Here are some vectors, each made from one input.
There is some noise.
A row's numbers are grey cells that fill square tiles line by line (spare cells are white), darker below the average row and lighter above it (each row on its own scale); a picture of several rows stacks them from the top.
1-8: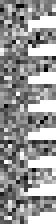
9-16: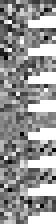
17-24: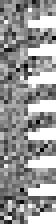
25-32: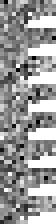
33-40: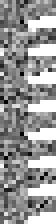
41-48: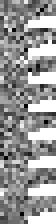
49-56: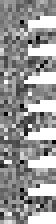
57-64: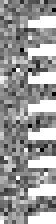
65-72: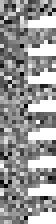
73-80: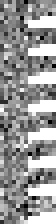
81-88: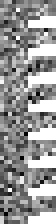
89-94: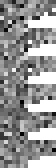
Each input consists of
either a point on a 6-point line, or a point on an 8-point line, or three true/false values.
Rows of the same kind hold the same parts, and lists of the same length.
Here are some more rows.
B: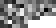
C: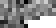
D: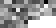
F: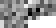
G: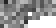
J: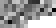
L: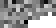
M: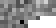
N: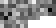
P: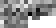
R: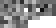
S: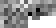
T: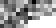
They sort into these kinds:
B, C, M
D, G, J, L, R, T
F, N, P, S

